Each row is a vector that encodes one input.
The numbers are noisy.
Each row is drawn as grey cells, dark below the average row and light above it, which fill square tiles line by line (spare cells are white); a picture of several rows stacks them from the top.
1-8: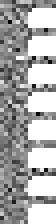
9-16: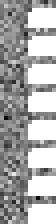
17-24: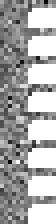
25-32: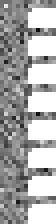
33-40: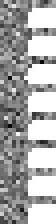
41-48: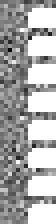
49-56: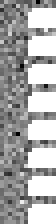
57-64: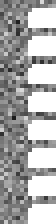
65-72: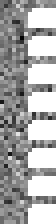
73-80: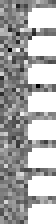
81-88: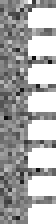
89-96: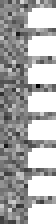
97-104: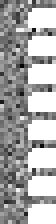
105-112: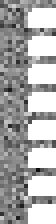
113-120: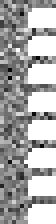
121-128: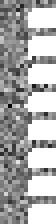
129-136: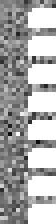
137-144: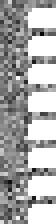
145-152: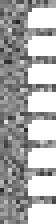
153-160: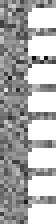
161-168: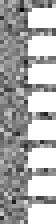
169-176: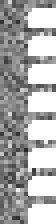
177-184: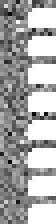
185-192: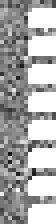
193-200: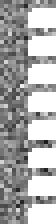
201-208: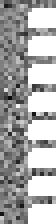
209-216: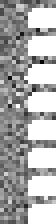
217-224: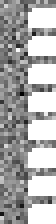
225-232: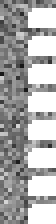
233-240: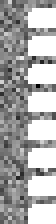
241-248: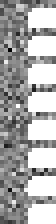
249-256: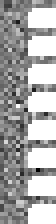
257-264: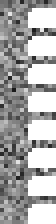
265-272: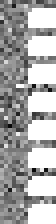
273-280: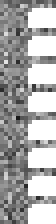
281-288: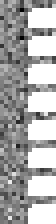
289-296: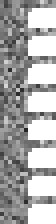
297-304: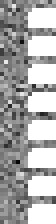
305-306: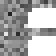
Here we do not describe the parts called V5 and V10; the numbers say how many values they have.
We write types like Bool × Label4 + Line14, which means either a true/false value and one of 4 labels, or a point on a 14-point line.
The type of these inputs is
(Bool × Bool × Bool × Bool + V5) × Line11 + Tree7 × V10.
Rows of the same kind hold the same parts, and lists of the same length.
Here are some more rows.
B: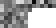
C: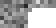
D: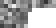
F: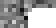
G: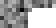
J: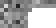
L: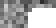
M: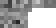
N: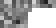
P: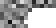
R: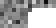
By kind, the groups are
B, P
C, J, L, M, R
D, F, G, N

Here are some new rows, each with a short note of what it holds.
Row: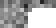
a point on an 11-point line and four true/false values
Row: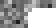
a point on an 11-point line and a value of V5
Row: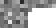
a point on an 11-point line and four true/false values
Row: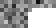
a point on an 11-point line and a value of V5
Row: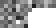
a node of a 7-node tree and a value of V10
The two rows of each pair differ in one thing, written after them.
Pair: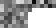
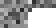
the node of the tree
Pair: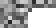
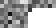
the node of the tree
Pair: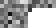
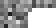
the node of the tree
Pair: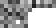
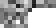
the node of the tree
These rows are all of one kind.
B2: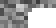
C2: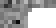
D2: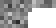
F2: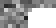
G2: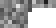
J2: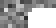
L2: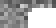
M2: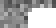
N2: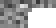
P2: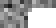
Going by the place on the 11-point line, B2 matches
L2, M2 and N2.
